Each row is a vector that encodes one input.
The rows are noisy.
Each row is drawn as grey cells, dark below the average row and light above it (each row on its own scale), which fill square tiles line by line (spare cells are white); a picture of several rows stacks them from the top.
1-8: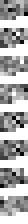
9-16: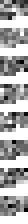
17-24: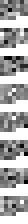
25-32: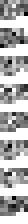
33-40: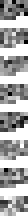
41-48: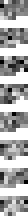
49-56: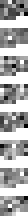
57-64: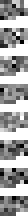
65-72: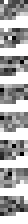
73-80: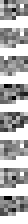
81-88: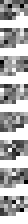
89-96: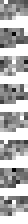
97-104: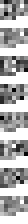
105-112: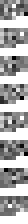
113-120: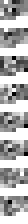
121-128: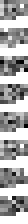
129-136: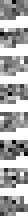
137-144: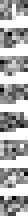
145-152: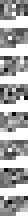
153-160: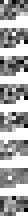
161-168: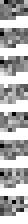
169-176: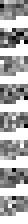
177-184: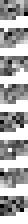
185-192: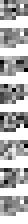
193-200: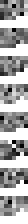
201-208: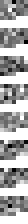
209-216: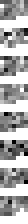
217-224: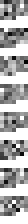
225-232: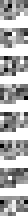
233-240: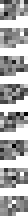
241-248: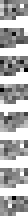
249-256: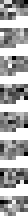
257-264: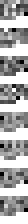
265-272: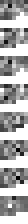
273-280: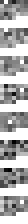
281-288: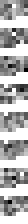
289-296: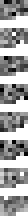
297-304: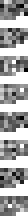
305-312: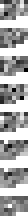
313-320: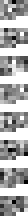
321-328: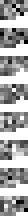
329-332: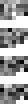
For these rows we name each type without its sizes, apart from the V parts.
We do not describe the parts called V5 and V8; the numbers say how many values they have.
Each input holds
either a value of V5 and a value of V8, or a list of points on a circle.
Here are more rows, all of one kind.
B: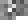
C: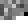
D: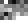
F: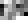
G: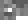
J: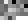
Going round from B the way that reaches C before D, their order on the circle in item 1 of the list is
B, C, F, J, D, G.
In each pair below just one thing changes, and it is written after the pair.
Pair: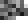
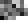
the value of V8
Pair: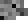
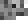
the value of V8
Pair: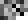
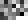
the value of V8
